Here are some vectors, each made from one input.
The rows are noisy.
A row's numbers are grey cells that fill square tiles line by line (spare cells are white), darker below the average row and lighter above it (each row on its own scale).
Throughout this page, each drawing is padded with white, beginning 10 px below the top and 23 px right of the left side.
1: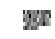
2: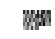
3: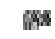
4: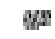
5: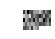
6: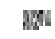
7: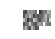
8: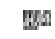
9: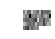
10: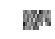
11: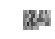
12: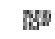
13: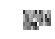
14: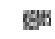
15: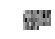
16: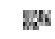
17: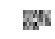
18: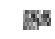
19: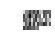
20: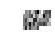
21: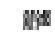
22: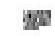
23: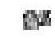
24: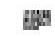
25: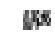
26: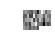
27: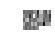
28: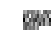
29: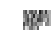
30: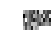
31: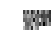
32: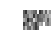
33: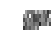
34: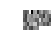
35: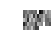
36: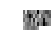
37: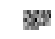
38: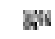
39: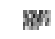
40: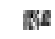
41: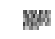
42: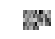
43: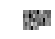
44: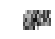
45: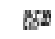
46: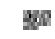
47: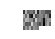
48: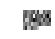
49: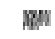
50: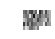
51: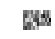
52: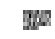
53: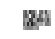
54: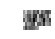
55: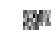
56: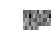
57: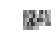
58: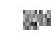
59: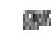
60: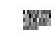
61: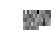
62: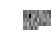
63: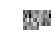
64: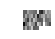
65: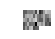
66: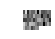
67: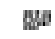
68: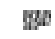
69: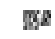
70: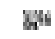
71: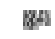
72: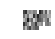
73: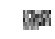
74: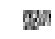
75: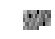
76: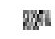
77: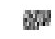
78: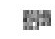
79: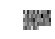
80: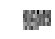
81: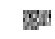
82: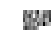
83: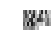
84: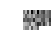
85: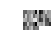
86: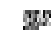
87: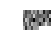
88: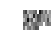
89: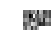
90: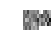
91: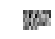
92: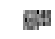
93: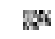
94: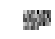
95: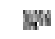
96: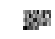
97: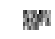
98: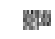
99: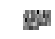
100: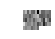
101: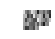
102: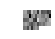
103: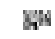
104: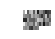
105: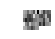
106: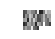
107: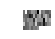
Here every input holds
either a point on a 9-point circle and a point on a 7-point line, or a point on a 6-point line.
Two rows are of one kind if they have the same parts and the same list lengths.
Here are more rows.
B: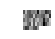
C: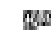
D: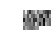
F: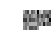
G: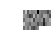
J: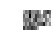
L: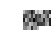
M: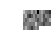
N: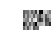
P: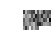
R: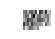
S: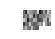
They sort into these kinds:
B, C, D, F, G, J, L, M, P
N, R, S

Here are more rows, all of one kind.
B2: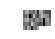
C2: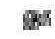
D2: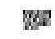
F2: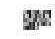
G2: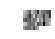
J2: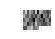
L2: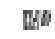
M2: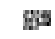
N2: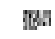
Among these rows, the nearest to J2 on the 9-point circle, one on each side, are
D2 and G2.
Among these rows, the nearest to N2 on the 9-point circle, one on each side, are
B2 and L2.
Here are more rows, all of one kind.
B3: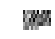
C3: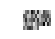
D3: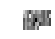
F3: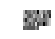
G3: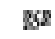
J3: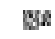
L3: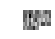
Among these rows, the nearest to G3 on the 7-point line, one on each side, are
F3 and L3.
